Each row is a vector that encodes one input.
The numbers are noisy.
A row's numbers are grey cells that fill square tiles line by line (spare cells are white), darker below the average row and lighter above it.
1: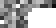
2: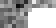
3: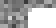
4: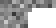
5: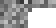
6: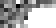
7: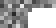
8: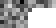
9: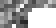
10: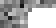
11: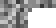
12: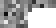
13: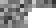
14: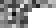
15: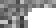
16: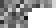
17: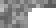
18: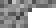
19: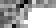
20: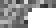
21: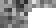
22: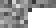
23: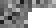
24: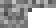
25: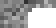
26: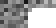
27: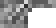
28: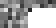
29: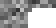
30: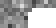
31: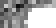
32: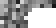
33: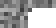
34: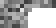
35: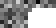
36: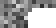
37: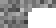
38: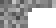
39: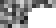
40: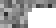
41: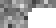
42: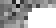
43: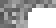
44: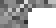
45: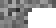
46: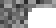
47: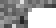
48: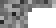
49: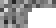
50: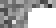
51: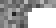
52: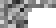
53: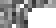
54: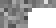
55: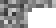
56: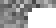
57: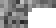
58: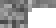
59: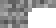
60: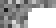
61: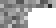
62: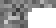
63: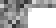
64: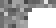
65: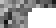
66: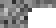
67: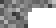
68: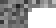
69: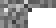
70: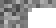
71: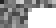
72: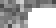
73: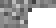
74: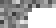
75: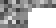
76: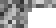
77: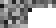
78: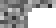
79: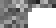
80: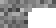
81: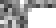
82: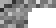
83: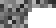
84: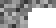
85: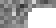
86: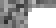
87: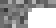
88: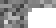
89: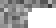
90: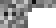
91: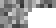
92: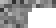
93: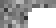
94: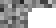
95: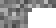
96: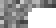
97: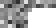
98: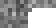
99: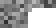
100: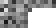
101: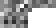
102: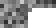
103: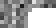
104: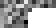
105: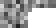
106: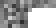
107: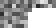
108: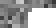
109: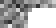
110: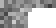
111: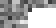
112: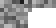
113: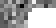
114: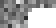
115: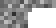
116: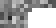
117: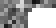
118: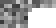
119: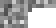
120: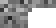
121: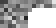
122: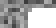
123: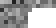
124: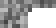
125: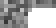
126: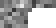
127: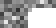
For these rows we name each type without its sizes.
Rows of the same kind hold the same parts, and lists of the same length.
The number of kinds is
2.
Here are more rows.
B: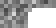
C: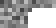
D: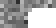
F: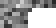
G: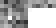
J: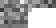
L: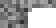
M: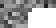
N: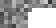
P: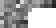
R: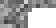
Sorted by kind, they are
B, D, F, G, J, L, M, N, P
C, R

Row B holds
a point on a circle and a point on a line.
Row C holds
a point on each of two lines.
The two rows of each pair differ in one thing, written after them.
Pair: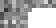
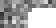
the place on the circle
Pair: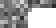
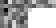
the place on the circle
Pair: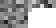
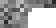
the place on the circle
